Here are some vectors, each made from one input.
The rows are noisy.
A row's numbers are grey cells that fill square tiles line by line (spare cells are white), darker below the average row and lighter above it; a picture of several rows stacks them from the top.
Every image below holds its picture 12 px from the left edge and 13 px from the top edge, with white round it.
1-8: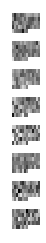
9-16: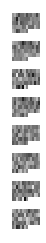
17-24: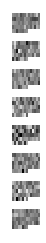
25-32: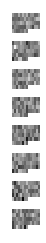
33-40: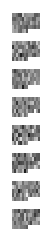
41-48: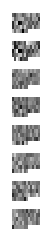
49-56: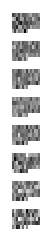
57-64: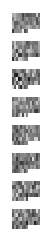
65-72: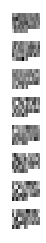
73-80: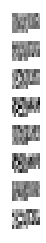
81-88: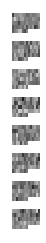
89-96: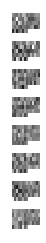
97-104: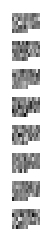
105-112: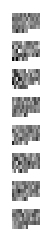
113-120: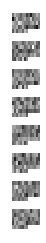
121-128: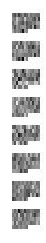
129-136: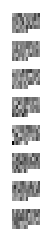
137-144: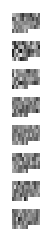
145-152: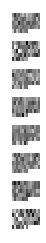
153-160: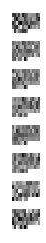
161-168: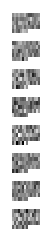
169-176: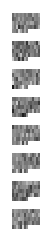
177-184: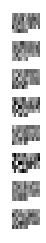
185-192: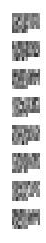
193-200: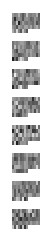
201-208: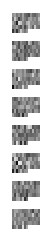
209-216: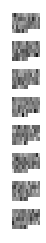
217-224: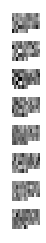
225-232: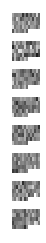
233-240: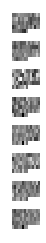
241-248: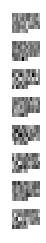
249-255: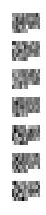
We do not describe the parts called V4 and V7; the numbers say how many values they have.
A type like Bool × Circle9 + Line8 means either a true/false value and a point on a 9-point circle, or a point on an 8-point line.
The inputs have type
(Bool × Bool × Bool + Unit) × (Line8 + V4) × V7.
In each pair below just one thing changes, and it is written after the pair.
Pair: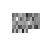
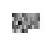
one of the three true/false values
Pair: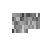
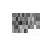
the value of V7
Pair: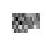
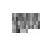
the place on the 8-point line
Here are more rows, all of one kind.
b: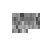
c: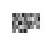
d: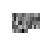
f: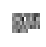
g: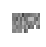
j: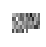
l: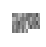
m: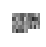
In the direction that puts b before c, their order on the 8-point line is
l, f, b, j, m, d, g, c.
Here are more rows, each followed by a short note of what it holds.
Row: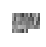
a point on an 8-point line, three true/false values and a value of V7
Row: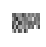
a point on an 8-point line, three true/false values and a value of V7
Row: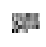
three true/false values, a value of V4 and a value of V7
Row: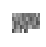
a value of V4 and a value of V7
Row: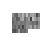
a value of V4 and a value of V7
